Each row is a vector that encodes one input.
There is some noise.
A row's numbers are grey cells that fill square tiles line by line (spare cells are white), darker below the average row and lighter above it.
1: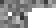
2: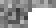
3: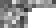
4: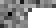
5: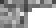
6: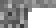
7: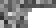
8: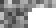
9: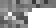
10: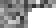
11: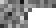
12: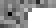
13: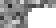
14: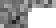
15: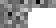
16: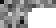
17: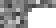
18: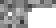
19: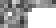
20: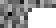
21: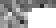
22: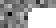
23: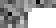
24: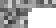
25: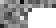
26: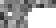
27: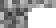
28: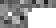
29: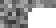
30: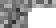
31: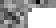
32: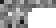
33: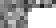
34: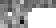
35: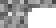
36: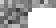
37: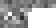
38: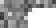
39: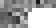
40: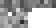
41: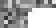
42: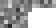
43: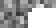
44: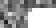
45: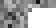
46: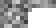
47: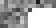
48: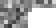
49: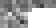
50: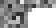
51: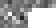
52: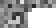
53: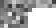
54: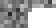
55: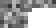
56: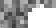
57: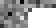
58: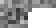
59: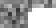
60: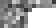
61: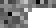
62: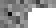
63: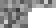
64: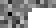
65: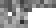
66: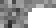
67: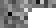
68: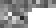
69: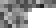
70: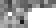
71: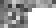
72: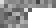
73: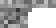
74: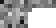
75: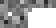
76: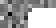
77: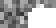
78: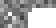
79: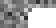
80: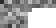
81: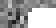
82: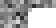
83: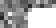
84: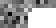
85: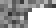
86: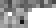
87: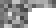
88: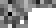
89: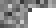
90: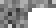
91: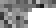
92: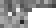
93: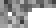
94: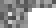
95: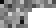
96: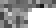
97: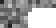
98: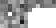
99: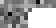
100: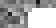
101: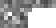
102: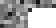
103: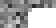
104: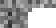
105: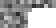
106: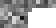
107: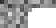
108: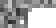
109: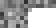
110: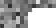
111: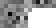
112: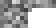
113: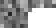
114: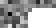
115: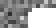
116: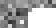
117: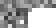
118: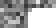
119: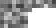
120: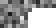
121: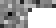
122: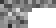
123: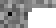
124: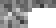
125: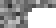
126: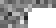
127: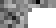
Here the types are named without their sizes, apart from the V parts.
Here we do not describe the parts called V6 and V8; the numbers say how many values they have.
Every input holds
a value of V8, together with either a point on each of two lines and a true/false value, or a value of V6.
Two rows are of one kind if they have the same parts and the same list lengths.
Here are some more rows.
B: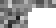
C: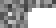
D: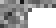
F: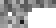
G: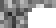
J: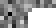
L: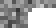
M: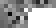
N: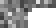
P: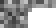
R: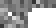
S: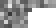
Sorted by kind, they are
B, D, G, J, L, M, P, S
C, F, N, R

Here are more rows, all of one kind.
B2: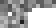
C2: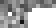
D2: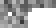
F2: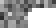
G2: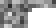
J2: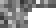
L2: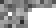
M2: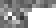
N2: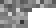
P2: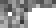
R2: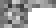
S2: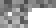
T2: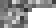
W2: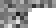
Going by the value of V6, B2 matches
C2, D2, P2 and S2.
